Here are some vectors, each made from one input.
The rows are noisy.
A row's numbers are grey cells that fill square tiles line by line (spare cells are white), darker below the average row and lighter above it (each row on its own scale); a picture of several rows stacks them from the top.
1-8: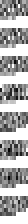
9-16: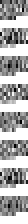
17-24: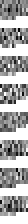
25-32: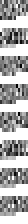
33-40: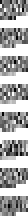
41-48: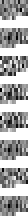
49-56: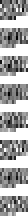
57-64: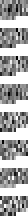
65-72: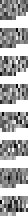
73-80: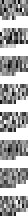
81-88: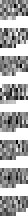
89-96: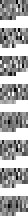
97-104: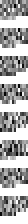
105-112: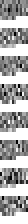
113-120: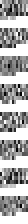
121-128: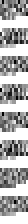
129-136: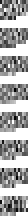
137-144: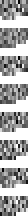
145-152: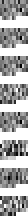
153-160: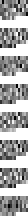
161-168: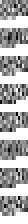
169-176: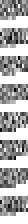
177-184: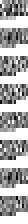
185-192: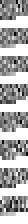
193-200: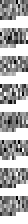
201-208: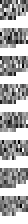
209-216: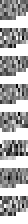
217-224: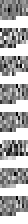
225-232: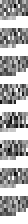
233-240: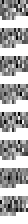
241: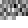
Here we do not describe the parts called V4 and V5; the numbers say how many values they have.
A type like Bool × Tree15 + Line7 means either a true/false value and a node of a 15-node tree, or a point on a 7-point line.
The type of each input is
Bool × (Line6 + V5) + Line8 × V4.
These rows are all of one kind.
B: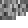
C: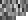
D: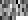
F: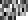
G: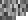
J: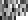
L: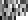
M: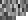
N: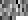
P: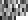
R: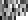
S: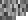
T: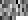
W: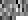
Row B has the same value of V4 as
C, G, M and S.
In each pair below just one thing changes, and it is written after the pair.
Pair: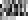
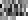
the place on the 6-point line
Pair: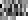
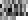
the place on the 6-point line
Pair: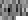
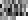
the true/false value
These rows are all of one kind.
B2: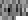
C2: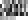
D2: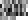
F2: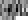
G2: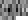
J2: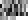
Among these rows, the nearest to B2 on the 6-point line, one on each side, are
D2 and G2.
